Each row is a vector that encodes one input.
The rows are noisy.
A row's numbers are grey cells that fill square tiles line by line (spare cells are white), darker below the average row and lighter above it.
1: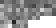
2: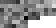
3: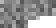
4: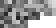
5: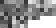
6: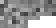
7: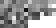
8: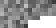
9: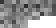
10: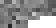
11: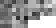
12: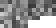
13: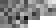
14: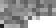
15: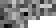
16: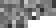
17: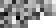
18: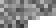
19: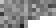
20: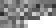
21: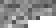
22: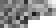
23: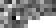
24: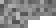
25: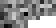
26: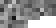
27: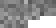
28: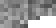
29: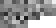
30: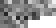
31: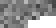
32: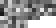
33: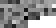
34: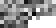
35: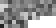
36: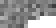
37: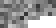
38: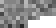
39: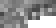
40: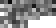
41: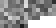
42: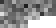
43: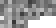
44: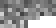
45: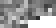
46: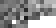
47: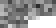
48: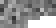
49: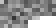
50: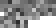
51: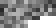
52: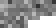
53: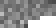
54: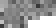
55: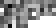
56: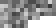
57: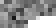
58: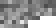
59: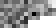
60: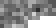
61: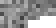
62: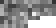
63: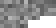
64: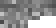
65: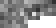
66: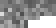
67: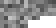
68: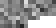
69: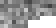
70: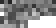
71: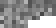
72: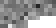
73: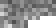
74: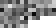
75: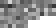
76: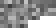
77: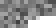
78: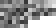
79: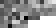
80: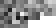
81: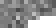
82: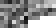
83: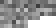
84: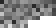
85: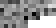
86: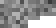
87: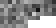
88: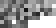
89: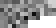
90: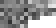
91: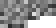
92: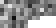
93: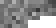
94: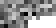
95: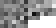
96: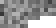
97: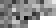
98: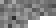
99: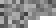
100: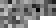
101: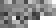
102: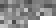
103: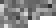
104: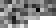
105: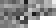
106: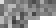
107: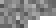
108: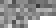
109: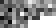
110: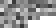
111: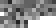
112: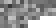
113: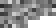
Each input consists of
either a point on an 8-point line, or a list of up to two points on a 7-point line.
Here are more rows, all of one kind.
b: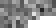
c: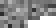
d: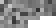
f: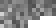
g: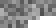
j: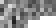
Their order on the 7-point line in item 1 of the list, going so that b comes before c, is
f, g, b, j, c, d.
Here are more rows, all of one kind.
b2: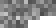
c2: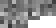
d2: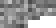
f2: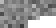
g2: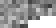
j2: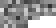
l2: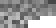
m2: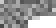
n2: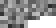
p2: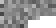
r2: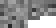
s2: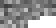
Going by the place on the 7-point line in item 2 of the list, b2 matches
f2, g2 and m2.
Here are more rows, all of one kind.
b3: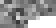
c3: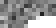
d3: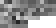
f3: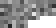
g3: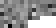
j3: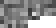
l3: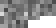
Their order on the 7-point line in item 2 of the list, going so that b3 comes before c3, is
b3, g3, f3, c3, l3, j3, d3.
